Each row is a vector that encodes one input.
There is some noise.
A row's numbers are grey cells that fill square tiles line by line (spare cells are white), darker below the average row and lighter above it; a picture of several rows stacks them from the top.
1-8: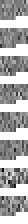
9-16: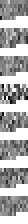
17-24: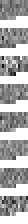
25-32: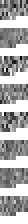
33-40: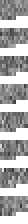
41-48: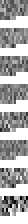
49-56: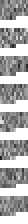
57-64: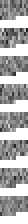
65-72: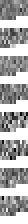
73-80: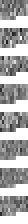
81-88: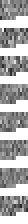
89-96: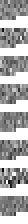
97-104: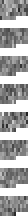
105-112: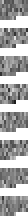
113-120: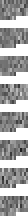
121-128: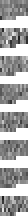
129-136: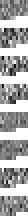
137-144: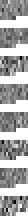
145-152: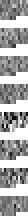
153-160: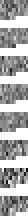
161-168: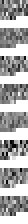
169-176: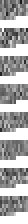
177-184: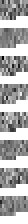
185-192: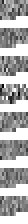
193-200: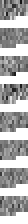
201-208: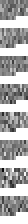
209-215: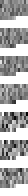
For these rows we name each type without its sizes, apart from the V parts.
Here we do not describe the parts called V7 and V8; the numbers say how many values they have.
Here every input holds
a true/false value, a value of V7 and a value of V8, together with either a point on a circle, or a point on a line.
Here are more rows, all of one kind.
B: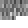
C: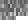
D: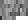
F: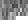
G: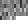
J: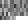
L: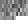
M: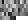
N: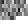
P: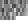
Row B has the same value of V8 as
G and J.
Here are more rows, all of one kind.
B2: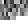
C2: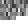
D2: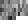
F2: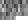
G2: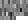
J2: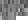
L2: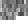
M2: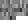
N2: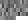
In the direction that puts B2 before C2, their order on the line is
M2, D2, B2, J2, C2, G2, F2, N2, L2.
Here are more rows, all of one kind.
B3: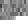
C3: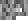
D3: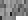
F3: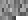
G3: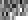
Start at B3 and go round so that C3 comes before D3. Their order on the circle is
B3, G3, C3, F3, D3.
